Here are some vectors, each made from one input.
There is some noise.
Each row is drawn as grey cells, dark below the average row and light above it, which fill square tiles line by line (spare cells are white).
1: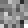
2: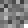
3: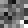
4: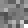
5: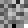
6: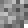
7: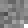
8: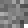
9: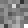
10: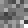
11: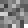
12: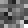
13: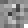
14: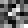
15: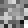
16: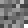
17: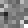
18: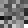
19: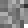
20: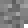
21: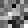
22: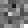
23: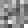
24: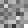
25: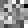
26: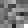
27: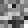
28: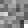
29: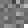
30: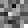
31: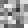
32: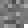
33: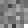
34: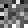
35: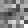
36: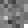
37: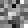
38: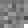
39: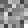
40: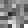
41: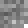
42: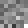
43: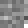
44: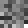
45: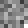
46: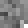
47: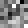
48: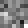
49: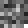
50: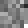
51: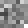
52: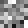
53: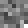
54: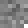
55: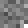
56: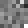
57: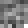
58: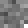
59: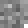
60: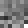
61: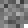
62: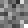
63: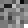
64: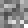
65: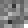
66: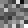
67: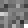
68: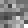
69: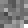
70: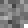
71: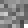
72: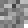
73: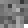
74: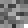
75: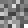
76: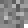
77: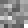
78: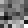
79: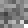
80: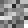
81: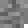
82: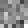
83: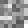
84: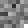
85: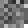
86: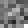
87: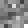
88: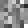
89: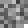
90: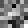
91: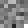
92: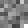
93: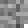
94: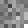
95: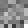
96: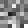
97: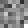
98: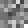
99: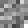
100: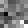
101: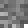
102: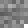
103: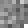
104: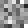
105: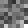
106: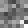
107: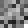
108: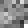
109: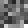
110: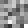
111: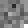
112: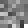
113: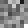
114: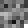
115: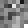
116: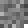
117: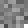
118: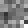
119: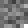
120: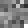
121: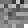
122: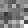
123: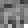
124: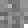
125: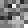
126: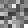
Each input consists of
either a point on a 6-point line, or a point on an 8-point line, or a node of a 13-node tree.
